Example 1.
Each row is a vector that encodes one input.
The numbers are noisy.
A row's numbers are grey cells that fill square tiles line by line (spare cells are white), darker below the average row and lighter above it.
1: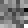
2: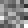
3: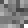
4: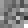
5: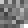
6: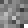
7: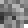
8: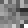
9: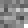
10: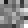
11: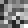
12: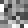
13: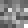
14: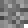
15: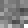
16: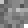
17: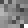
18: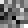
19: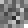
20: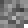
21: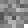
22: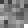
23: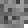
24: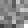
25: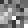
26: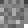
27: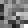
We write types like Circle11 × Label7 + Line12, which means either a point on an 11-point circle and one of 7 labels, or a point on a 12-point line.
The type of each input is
Line4.
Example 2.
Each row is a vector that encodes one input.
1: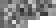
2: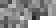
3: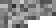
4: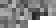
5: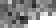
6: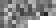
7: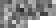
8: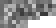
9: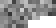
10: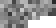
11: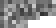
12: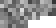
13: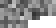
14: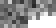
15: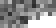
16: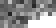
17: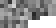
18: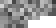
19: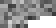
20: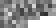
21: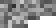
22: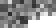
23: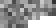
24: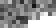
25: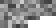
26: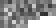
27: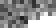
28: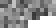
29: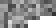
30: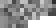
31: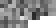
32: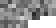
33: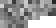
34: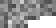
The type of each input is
Line5.
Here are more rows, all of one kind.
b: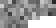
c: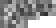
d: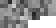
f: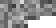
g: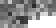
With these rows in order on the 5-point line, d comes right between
c and f.
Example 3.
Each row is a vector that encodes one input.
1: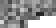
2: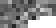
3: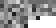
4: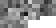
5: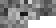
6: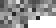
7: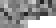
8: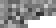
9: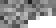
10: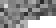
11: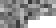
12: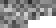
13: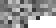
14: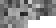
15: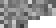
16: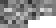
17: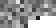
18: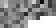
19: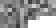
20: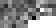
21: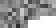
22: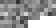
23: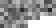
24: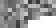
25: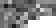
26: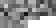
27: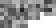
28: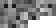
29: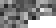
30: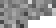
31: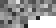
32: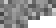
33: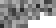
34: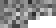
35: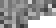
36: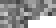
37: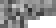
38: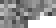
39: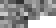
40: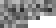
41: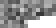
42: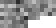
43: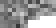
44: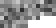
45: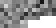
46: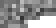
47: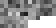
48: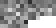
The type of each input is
Line10.
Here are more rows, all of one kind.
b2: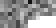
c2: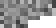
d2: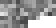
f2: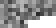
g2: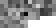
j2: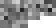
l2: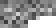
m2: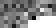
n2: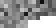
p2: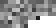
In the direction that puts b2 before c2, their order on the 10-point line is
m2, l2, b2, d2, f2, n2, g2, c2, j2, p2.
